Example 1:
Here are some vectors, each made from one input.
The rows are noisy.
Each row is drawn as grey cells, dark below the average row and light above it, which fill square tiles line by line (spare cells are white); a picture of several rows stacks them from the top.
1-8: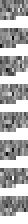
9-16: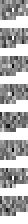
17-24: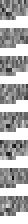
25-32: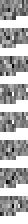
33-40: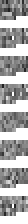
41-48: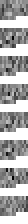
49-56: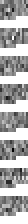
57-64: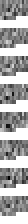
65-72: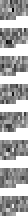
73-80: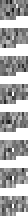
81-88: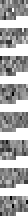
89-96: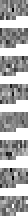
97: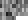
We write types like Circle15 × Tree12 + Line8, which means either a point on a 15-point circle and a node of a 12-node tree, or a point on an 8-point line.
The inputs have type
Bool × Bool × Bool × Line6 × Tree7.
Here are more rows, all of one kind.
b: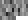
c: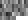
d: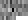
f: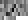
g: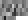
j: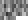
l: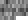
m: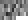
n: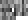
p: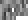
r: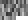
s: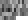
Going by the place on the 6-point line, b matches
f, j, m and r.
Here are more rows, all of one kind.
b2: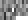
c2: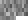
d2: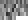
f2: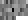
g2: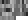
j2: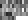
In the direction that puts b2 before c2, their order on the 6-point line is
b2, g2, c2, f2, d2, j2.
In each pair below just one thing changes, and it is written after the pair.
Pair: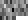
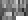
the place on the 6-point line
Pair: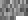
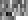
the place on the 6-point line
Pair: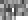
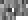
one of the three true/false values
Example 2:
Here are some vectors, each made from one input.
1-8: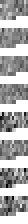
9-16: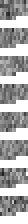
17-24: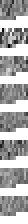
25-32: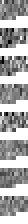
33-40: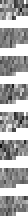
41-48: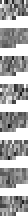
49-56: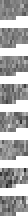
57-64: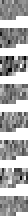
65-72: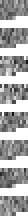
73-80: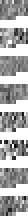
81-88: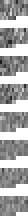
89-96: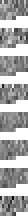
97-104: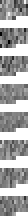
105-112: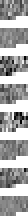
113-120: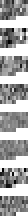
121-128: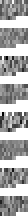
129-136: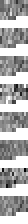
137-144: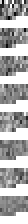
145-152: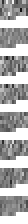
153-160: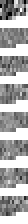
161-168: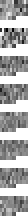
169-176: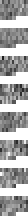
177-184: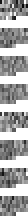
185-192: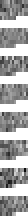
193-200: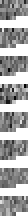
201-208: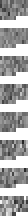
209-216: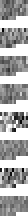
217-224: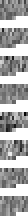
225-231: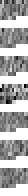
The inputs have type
Circle16 × Line6 + Line8.
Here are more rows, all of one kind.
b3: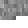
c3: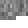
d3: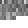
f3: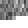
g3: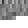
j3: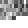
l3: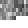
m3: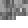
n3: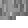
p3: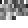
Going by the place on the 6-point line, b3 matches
j3, m3 and n3.
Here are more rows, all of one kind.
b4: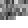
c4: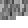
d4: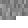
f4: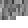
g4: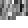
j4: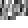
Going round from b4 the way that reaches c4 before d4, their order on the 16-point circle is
b4, g4, f4, c4, j4, d4.
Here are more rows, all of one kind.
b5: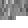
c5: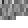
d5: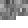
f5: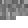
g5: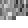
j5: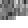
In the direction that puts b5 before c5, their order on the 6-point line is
f5, b5, j5, c5, d5, g5.
